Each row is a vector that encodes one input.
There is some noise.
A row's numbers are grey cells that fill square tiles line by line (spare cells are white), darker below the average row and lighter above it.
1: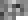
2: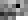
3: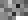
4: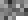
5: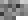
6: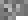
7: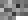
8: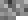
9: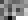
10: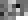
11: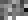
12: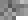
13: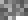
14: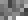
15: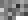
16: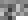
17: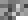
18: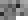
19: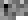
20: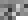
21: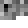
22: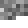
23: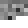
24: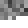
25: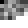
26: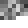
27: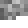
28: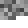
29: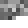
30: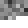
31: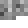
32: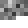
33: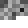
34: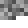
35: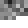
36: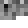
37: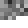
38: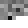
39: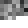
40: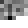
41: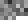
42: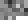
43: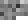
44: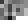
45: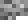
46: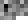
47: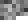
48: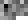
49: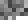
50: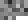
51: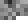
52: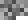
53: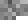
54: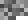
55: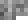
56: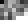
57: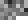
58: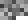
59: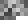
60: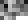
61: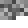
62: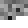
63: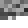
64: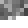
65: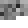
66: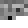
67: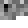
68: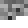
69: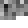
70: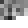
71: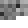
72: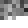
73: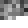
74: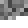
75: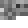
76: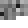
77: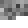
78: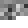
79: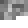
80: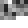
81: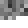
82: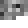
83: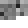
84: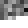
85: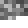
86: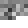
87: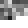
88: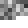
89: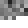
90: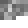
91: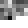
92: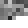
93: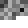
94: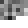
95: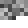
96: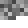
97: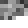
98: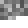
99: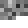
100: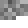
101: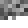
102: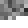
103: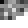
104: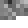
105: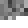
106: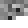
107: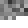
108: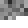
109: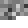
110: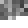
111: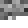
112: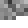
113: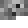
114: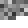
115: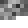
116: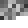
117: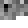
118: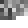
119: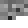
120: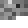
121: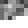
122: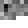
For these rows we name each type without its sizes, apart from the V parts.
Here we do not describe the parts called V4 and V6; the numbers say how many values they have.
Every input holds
a value of V4, together with either a point on a line and a true/false value, or a value of V6.
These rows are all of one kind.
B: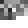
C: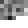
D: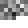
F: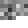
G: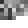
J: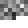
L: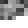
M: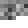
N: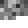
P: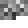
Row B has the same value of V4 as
D, G, J and P.
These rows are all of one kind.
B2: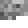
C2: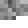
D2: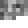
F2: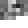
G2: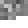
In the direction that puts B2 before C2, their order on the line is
F2, D2, B2, C2, G2.
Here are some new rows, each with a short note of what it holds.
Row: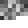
a value of V4 and a value of V6
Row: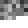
a point on a line, a true/false value and a value of V4
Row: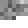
a point on a line, a true/false value and a value of V4
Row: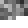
a point on a line, a true/false value and a value of V4
